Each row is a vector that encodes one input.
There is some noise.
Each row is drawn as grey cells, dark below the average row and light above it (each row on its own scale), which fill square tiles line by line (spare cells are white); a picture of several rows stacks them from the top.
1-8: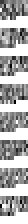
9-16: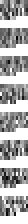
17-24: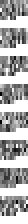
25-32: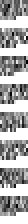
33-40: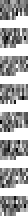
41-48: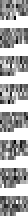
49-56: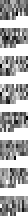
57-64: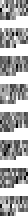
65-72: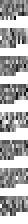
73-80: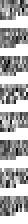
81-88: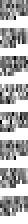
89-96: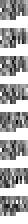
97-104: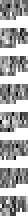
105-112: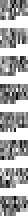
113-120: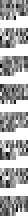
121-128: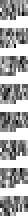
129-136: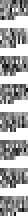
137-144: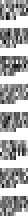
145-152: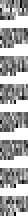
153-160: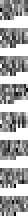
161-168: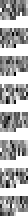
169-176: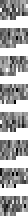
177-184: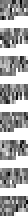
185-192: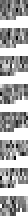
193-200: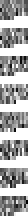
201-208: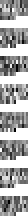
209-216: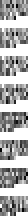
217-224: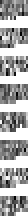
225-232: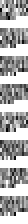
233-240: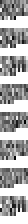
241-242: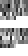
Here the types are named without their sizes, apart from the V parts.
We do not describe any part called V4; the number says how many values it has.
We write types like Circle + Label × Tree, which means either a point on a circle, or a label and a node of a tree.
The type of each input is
(Bool × V4 + Line) × Circle.
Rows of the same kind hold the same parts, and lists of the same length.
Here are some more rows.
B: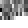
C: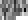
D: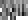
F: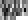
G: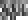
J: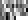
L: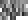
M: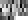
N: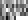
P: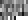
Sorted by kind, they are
B, C, F
D, G, J, L, M, N, P

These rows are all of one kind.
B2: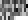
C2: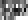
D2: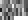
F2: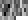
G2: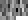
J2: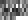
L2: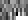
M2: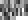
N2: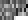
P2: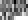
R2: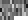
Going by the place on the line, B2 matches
D2 and M2.
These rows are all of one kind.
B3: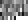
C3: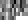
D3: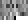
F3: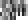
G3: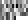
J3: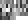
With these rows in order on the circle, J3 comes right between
C3 and G3.
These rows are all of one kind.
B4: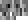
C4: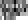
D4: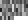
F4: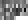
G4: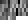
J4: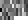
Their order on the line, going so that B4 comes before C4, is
B4, C4, D4, J4, F4, G4.
